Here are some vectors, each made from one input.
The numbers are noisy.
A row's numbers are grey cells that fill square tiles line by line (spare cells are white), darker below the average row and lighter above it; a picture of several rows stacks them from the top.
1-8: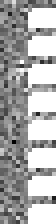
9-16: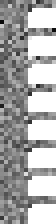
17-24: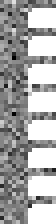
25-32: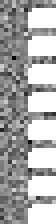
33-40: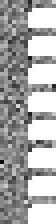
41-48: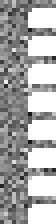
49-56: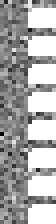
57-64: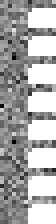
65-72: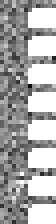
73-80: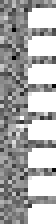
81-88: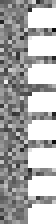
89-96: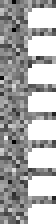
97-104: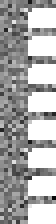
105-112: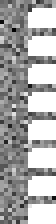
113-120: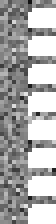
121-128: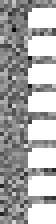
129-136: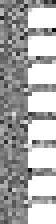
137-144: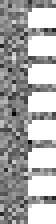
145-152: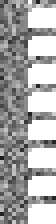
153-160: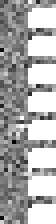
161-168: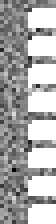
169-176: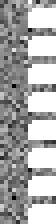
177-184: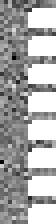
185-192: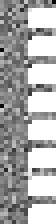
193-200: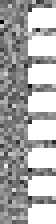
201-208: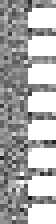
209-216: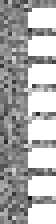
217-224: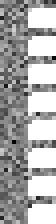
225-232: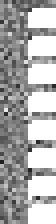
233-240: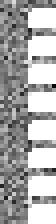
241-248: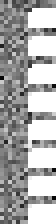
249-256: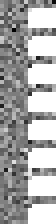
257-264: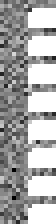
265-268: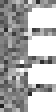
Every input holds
either a point on a 7-point line, or three true/false values, or a list of up to two points on a 5-point line.
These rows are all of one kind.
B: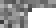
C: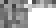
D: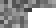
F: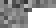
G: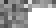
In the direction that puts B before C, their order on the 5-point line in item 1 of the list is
B, D, F, G, C.
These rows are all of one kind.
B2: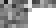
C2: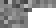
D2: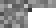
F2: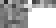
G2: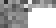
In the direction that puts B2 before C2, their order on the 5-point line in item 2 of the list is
B2, C2, F2, G2, D2.
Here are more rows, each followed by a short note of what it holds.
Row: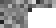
a list of one item
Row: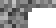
three true/false values
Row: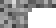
three true/false values
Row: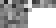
a list of two items
